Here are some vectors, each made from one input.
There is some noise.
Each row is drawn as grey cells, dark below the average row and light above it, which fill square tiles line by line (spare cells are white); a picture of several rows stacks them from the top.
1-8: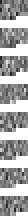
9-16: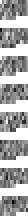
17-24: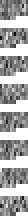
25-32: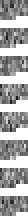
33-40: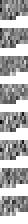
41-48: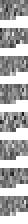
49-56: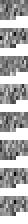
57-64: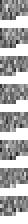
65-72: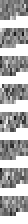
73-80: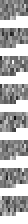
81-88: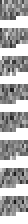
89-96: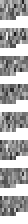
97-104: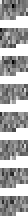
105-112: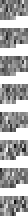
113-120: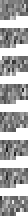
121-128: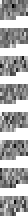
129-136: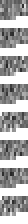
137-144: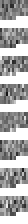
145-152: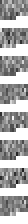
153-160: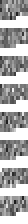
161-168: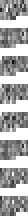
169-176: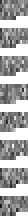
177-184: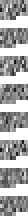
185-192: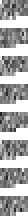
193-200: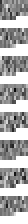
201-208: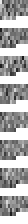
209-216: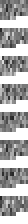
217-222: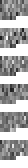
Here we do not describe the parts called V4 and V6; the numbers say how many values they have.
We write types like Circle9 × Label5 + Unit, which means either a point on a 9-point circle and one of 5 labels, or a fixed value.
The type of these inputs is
Bool × (Line5 × V4 + V6).
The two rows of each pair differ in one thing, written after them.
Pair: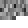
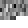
the place on the 5-point line
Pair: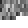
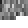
the place on the 5-point line
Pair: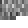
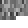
the value of V4
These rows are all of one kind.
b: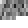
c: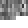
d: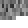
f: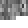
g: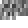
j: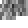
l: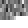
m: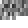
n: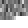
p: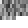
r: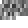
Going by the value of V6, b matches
c and f.
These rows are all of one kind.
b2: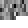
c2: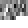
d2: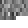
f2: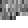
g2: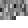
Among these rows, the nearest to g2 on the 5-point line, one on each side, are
b2 and f2.
